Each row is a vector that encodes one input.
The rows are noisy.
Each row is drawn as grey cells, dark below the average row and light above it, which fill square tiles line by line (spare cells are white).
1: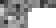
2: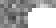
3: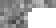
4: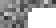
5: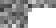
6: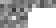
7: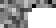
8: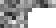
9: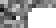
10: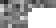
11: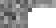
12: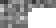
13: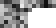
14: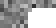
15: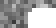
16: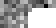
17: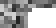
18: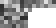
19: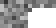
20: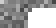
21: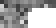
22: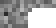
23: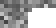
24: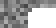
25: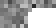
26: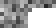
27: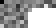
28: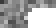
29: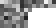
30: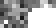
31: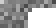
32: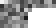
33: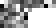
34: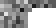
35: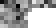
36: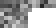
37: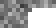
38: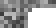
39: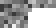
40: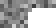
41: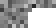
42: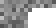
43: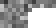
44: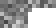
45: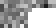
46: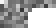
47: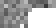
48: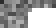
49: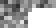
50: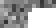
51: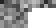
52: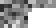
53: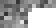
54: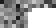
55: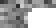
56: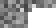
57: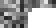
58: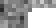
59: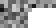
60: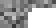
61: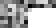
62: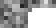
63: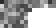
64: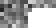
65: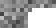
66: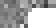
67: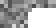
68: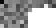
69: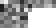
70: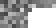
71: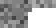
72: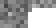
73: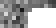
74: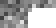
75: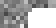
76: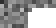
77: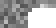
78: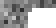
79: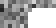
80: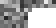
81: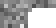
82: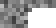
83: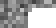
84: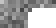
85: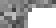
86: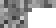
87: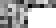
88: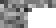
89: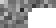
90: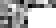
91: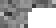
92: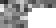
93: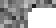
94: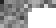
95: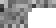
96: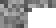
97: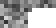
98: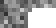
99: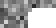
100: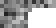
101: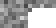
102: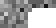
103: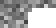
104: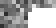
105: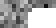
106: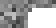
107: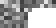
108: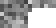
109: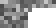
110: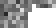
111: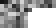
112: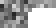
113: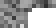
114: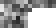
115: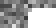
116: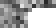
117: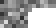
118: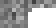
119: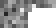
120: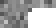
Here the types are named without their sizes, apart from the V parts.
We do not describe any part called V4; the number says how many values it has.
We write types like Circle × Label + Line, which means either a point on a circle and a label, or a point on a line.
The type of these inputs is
List(Line × V4).
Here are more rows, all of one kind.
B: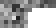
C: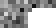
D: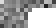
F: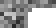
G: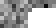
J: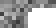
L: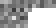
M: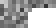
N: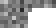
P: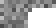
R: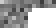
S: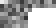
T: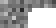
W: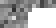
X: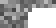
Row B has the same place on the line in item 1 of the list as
G, P, W and X.
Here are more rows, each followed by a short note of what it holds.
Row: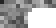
a list of two items
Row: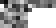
a list of three items
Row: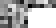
the empty list
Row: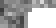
a list of two items
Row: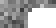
a list of one item
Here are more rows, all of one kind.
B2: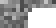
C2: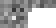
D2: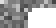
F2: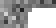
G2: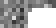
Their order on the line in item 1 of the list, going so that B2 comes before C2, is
F2, D2, B2, G2, C2.
